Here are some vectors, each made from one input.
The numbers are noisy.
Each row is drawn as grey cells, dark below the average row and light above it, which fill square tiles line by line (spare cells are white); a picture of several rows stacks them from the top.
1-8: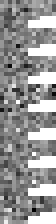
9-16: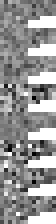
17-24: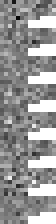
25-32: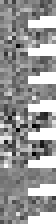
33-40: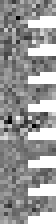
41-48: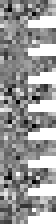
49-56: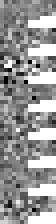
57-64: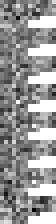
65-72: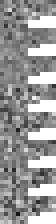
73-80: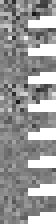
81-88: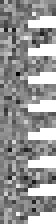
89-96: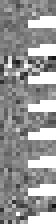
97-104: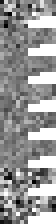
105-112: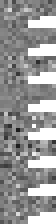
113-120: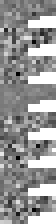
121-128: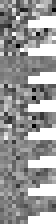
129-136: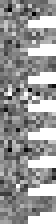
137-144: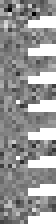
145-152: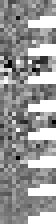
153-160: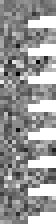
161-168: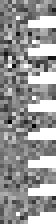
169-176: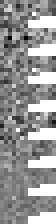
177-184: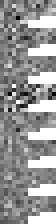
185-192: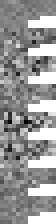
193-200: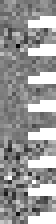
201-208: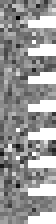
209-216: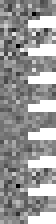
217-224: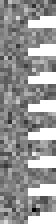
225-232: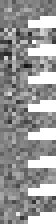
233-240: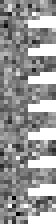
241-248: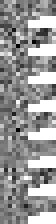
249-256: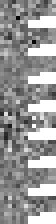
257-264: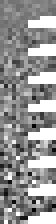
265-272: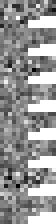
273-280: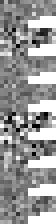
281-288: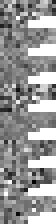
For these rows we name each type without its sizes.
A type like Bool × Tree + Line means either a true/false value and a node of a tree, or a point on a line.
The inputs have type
List(Line).
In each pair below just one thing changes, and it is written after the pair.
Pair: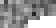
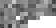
the place on the line in item 2 of the list
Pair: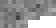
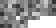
the place on the line in item 2 of the list
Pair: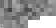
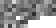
the place on the line in item 1 of the list
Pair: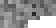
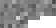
the place on the line in item 1 of the list
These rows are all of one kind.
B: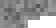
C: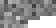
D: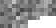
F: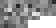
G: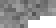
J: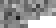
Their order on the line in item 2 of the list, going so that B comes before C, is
F, G, D, J, B, C.
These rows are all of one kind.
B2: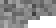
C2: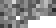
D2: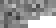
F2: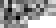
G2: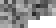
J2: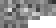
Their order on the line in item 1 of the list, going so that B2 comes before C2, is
D2, G2, B2, C2, F2, J2.
